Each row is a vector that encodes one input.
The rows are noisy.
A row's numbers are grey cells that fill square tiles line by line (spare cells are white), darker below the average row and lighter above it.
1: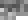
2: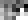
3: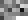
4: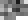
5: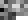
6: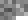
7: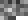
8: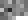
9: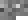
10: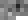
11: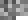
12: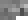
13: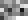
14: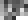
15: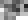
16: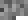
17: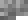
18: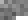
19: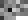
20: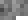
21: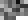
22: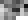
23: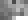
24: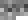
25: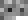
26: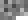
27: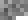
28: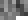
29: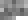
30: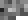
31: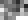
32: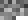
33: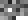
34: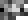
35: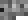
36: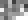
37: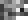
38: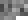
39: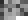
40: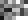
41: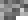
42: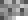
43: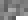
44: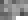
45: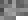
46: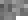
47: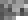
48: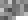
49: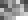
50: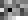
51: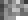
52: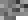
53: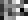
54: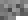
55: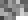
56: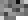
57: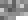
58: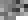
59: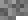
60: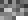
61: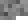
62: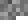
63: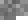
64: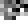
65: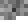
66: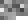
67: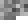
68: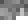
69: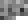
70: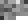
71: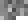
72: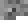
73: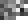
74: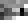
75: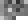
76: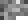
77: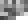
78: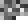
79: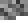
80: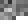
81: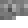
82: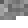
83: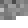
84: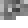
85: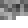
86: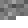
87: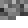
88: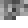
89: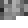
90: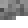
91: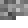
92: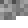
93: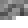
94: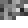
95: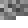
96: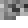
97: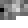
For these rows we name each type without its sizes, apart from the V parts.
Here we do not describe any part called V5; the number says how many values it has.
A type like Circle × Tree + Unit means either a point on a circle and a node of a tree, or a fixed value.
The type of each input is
Line × (Tree + V5).
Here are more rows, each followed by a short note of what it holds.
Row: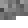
a point on a line and a value of V5
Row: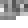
a point on a line and a node of a tree
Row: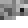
a point on a line and a node of a tree
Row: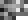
a point on a line and a node of a tree
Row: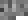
a point on a line and a value of V5
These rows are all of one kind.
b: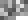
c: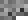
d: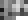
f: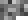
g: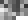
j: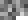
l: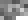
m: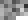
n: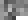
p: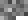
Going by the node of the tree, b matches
j and p.
